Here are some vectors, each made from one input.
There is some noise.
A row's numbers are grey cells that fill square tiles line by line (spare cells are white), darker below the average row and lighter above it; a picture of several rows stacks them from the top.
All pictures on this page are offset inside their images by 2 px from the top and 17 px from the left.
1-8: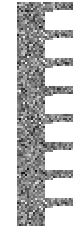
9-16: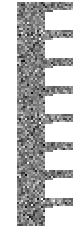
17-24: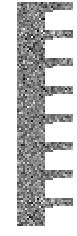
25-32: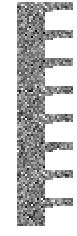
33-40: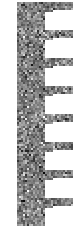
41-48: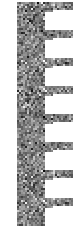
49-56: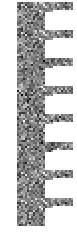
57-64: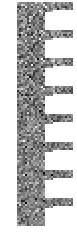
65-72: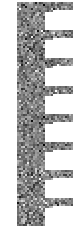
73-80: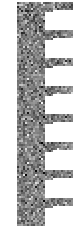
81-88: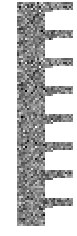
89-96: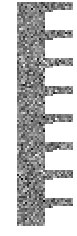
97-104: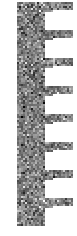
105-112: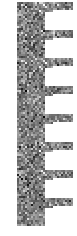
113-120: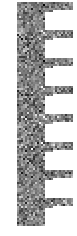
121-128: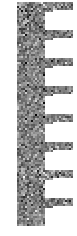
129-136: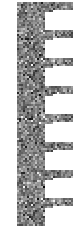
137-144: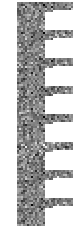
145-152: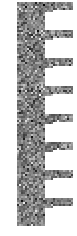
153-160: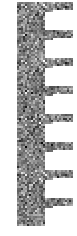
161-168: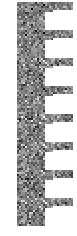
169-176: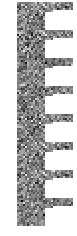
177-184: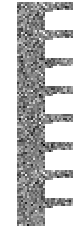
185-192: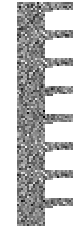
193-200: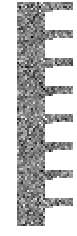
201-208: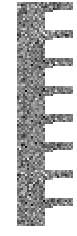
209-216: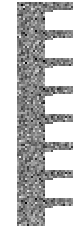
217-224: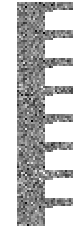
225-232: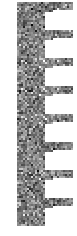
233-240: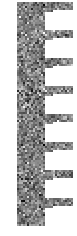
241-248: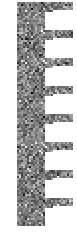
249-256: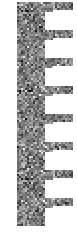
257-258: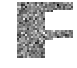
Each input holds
either a point on each of two 13-point circles and a point on a 6-point line, or a point on a 13-point line.
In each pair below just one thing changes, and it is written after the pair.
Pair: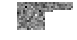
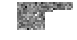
the place on one of the two 13-point circles
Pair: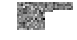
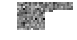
the place on one of the two 13-point circles
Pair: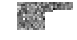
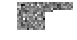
the place on one of the two 13-point circles
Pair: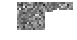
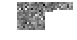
the place on one of the two 13-point circles
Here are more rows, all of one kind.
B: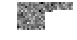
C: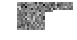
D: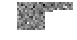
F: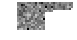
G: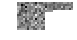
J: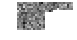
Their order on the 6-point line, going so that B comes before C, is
J, B, D, C, F, G.
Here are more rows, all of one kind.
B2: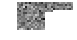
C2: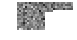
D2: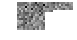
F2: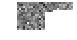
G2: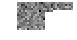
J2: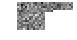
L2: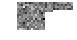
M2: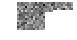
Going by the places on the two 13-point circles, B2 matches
C2 and L2.
